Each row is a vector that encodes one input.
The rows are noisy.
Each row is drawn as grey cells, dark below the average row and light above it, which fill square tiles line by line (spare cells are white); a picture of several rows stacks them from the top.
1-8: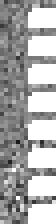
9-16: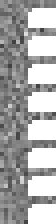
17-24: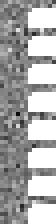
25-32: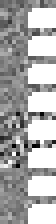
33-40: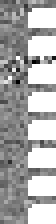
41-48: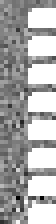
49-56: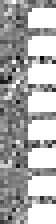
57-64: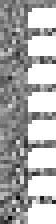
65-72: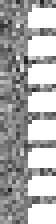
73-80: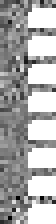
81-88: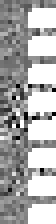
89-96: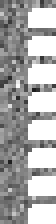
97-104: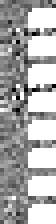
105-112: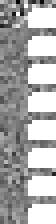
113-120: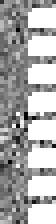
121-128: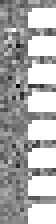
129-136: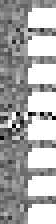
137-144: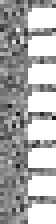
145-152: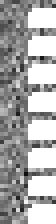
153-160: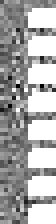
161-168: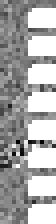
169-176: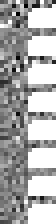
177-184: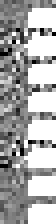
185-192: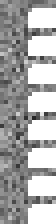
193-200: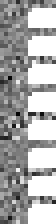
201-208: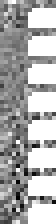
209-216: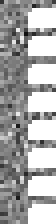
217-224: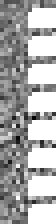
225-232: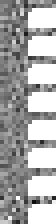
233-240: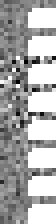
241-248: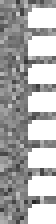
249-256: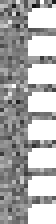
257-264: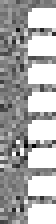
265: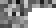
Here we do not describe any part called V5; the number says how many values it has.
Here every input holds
a list of up to two items, each a true/false value and a value of V5.
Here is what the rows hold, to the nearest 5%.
All of them are lists of up to two items, each a true/false value and a value of V5: about 5% are empty, 35% hold one and 60% two.
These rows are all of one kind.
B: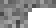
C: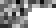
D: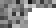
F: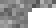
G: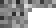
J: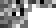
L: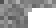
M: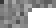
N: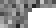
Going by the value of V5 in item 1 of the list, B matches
C and N.
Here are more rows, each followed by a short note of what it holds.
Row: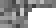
a list of one item
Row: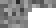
a list of two items
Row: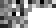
a list of two items
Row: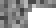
a list of two items
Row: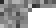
a list of two items
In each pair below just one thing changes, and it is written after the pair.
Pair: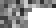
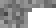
the value of V5 in item 1 of the list
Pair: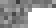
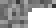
the true/false value in item 1 of the list
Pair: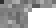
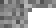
the true/false value in item 1 of the list
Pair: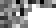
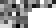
the true/false value in item 2 of the list
